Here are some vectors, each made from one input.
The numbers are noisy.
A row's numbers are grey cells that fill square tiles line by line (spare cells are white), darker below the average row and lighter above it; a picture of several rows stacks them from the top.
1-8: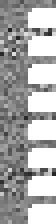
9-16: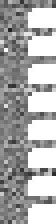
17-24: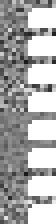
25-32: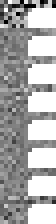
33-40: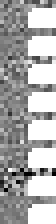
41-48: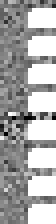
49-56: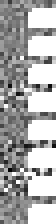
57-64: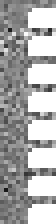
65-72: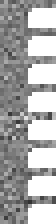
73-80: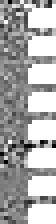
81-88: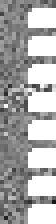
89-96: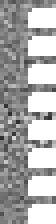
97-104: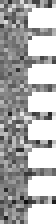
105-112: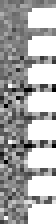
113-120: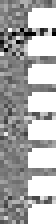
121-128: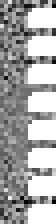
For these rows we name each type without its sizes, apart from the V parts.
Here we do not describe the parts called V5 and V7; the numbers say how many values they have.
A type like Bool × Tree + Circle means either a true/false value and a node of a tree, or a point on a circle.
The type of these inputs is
(Bool × Bool × Bool + Unit) × (Line × V5 + V7).
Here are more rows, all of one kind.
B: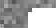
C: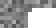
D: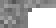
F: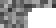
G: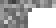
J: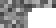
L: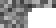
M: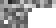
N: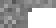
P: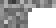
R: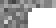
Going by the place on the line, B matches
F, M, P and R.
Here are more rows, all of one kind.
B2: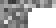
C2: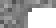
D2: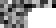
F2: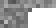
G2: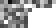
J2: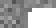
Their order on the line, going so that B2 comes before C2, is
J2, B2, C2, G2, F2, D2.
